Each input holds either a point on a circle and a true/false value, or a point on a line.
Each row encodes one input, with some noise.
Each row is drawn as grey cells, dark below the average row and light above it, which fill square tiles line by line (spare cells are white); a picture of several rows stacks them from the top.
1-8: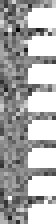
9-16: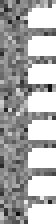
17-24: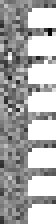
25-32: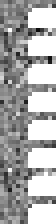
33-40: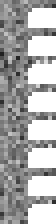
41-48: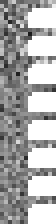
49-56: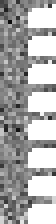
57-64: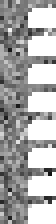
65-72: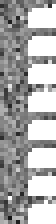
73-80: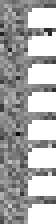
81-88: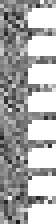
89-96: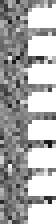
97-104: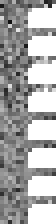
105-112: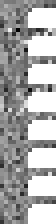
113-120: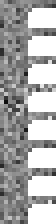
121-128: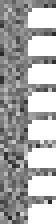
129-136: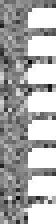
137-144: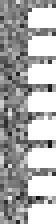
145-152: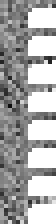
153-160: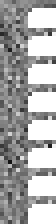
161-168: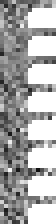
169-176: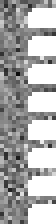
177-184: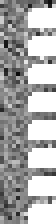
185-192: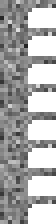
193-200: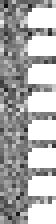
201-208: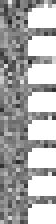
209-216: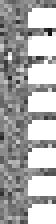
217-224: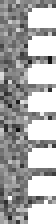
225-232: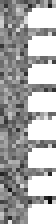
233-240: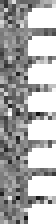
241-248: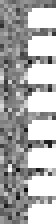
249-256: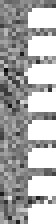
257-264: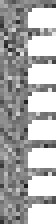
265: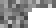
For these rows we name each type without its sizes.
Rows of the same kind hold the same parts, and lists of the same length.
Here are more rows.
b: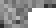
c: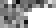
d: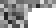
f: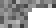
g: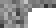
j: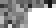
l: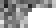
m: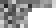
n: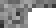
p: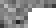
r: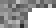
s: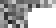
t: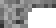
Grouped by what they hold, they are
b, f, g, n, p, r, t
c, d, j, l, m, s

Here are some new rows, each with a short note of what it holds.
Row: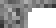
a point on a circle and a true/false value
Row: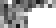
a point on a line
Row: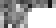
a point on a line
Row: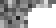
a point on a line
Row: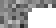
a point on a circle and a true/false value
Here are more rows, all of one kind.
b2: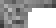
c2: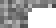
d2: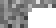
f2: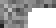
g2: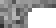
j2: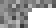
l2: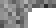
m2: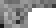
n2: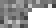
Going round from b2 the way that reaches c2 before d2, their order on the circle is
b2, f2, j2, l2, g2, m2, c2, n2, d2.
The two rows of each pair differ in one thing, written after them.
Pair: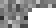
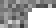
the place on the circle
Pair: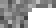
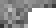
the true/false value
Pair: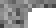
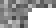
the true/false value
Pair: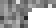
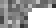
the place on the circle
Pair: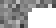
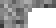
the true/false value
